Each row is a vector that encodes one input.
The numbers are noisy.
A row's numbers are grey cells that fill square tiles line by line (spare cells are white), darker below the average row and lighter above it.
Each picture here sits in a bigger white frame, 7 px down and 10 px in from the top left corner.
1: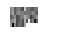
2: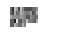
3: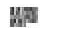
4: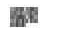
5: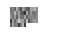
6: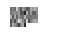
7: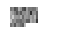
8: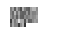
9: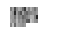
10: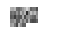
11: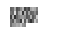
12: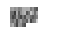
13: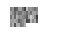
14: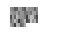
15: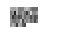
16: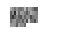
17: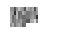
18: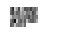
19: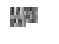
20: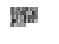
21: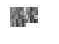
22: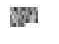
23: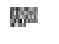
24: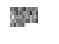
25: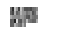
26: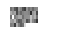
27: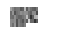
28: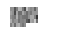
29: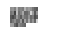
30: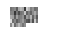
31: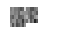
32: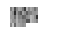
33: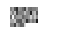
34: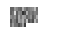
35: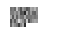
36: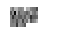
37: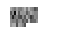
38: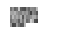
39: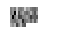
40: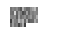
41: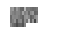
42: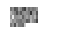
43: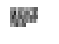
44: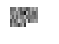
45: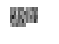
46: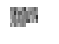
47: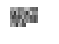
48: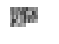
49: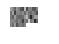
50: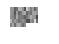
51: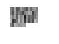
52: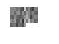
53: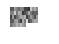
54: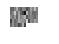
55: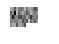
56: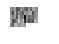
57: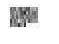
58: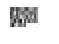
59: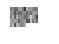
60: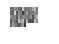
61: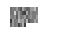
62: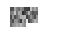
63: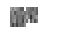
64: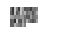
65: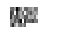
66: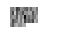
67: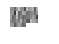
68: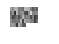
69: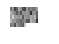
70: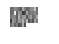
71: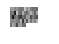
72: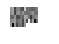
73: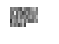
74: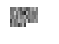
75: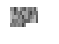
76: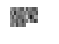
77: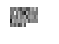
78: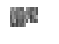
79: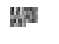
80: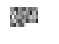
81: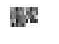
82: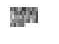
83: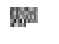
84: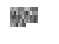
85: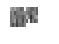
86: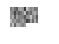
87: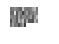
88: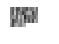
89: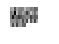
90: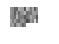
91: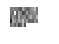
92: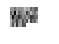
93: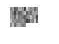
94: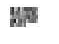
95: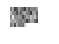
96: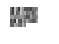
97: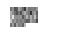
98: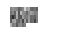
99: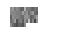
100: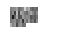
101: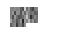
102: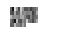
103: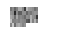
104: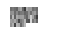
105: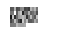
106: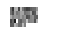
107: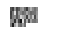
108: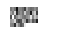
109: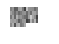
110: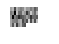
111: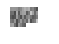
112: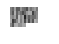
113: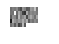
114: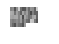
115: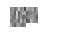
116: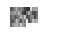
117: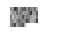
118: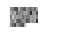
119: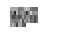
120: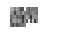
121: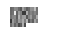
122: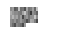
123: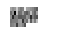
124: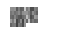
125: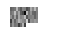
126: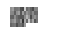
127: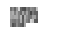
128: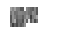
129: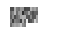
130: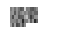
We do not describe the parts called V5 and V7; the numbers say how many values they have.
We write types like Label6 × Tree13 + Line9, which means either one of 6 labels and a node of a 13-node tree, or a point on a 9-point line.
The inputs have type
Bool × (Line6 + V7) + V5.
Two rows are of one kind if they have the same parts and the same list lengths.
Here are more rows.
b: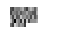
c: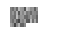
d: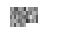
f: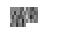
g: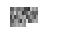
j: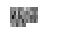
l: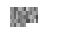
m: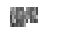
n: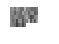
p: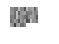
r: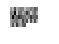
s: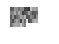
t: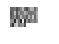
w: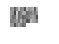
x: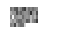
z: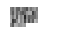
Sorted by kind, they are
b, g, s, t, z
c, d, l, p, w, x
f, j, m, n, r

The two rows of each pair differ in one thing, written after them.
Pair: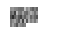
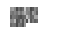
the true/false value
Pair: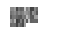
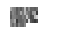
the value of V7
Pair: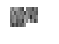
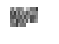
the true/false value
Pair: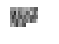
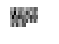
the value of V7
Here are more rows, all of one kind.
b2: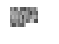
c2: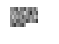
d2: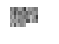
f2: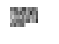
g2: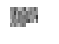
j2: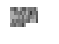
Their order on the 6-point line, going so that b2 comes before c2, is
b2, c2, j2, g2, f2, d2.
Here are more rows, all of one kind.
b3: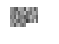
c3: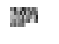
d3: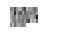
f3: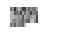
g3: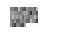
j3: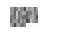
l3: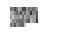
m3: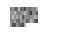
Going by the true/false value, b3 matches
d3 and j3.
